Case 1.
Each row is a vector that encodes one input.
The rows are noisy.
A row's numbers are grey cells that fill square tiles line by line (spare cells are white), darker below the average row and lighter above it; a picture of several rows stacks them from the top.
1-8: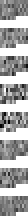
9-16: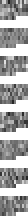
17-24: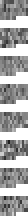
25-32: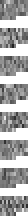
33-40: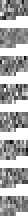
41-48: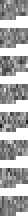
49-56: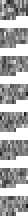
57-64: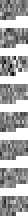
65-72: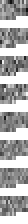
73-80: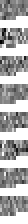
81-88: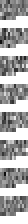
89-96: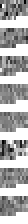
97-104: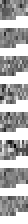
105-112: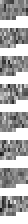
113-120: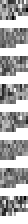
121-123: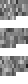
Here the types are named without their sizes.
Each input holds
either a fixed value, or three true/false values.
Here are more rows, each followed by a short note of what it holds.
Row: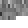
three true/false values
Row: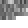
three true/false values
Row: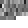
a fixed value
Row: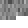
three true/false values
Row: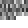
a fixed value
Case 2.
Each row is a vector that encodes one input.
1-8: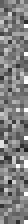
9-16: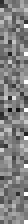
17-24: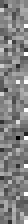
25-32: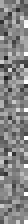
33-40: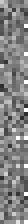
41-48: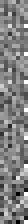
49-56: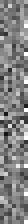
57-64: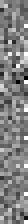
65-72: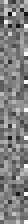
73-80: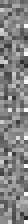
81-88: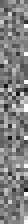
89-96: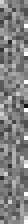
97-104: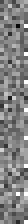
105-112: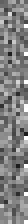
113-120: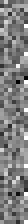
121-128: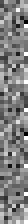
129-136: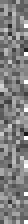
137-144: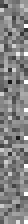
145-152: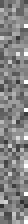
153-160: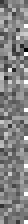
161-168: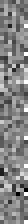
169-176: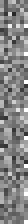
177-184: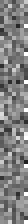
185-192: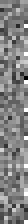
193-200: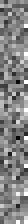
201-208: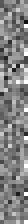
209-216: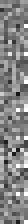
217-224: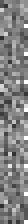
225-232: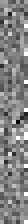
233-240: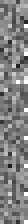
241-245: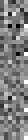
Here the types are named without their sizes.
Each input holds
four true/false values.
